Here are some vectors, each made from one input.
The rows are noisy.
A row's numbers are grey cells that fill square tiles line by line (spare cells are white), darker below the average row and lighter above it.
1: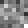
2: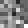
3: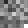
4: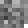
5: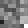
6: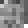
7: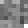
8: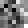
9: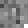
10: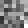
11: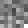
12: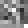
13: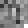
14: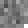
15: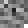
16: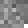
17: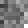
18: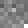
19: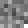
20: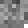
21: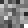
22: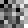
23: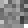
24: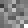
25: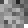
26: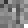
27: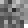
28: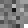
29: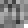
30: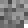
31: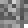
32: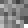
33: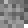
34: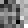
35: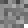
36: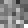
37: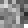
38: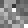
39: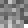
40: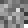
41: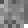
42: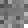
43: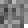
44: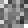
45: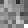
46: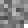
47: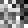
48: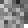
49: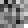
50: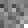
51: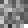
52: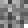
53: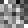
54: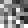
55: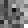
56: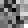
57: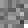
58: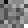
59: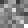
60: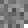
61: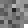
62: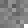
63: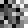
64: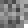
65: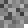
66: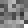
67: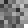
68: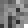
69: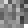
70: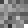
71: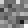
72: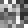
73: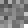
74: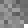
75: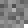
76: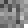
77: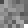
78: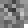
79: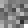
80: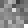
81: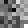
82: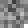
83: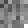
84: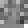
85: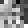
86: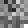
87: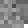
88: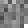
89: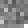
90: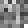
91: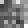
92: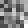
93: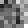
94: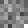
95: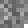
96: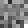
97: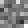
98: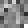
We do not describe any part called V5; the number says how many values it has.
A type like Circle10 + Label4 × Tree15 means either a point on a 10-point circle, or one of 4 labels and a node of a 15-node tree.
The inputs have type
List2(Bool × V5 + Line4).
